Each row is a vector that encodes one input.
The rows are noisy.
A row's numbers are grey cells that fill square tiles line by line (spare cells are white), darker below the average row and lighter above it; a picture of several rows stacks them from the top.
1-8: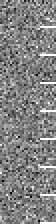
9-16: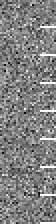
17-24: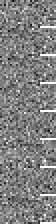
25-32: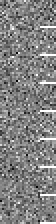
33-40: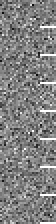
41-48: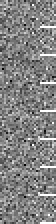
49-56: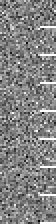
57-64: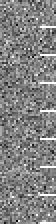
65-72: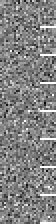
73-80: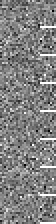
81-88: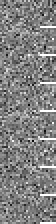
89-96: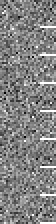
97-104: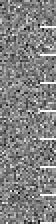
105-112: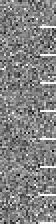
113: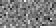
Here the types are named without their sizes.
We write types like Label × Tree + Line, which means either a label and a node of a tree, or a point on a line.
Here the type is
(Bool × Bool × Bool + Unit) × Line × (Tree + Unit).
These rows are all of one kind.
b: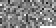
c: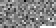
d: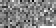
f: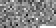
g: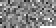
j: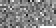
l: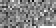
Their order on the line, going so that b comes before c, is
b, g, c, f, j, l, d.
